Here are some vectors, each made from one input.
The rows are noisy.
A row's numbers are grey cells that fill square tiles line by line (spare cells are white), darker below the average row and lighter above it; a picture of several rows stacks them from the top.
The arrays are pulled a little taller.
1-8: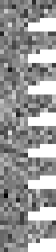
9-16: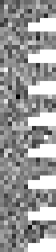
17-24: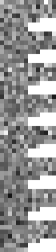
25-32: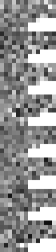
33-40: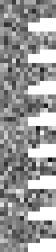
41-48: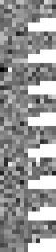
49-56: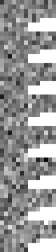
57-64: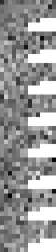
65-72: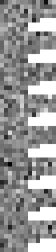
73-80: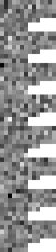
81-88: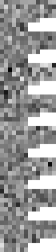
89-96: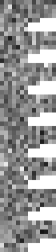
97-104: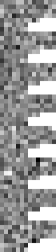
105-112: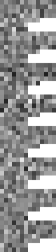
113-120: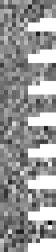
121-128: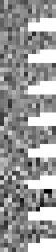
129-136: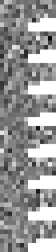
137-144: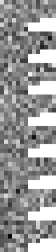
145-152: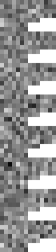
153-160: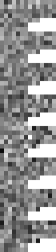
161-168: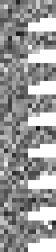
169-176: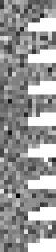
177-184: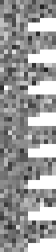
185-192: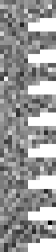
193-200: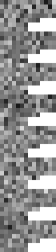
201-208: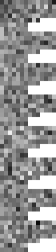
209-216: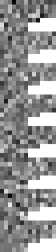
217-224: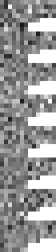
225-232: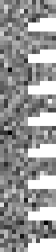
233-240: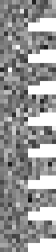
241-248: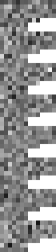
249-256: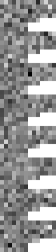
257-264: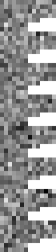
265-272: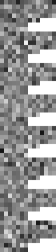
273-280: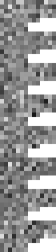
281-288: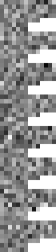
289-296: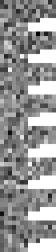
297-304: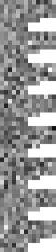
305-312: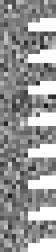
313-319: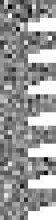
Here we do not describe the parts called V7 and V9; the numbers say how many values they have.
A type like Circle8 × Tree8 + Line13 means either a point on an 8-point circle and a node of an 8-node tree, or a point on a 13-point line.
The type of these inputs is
Bool × Line13 + V7 × V9.
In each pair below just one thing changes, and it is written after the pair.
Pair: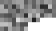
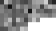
the value of V7
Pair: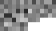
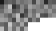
the value of V9
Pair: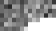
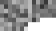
the value of V7
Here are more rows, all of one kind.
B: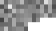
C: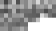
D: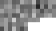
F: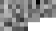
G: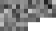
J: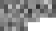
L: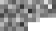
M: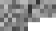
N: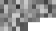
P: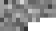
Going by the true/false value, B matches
C, J and L.
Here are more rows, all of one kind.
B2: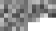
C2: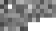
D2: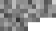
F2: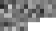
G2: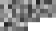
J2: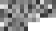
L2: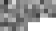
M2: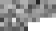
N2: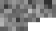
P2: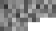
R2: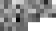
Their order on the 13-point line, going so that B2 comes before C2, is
L2, B2, R2, D2, N2, P2, F2, C2, M2, G2, J2.
